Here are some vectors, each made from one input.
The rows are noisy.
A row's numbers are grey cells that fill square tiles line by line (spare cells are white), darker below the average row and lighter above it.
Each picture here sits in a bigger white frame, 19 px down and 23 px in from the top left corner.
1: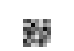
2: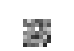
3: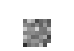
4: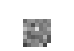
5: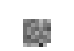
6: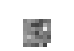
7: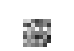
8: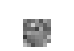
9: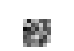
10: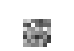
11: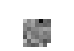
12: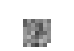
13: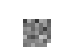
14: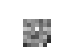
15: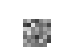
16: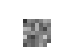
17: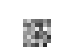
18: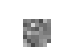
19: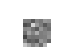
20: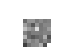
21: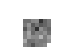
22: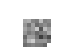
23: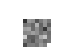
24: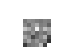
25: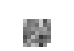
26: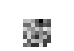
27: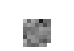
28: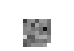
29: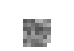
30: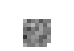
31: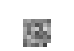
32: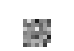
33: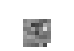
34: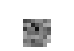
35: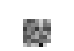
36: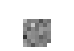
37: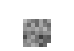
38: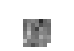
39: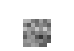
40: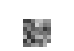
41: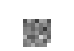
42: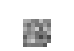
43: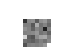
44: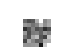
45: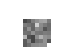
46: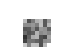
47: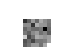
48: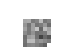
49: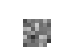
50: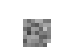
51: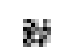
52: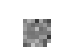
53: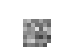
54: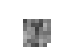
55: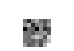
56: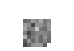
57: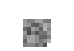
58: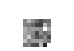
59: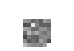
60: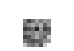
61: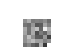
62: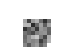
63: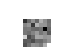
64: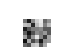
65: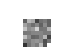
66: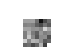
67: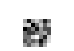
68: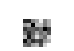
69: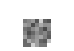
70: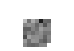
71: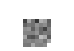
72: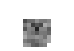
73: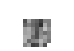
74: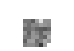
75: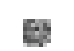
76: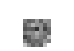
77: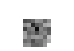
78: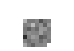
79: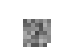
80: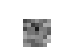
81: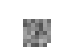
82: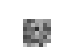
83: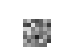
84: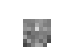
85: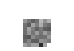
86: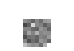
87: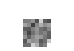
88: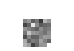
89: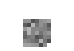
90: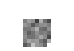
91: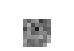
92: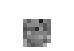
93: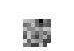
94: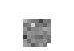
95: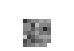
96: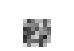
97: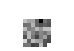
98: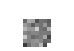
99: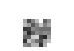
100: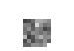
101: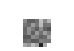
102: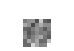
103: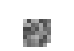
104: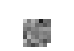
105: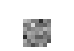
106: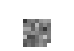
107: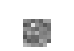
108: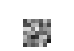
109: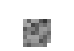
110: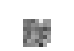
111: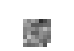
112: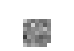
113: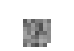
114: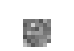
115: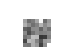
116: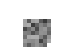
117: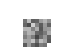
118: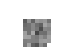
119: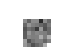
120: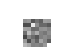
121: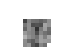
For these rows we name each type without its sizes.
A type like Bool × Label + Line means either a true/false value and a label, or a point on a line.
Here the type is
Bool × (Circle + Line).
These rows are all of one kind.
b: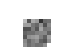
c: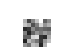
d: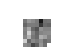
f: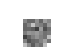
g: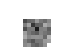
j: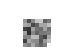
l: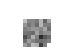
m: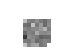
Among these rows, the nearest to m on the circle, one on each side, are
f and l.
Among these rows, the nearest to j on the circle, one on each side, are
c and g.
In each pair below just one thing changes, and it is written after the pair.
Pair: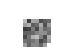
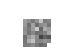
the place on the circle
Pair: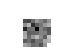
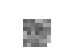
the place on the circle
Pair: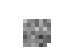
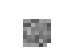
the true/false value
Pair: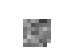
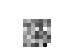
the place on the circle
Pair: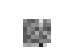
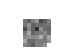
the place on the circle
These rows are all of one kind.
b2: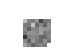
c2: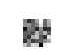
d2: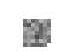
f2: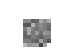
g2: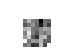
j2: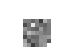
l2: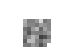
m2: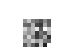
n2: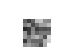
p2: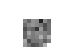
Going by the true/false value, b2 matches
l2 and m2.
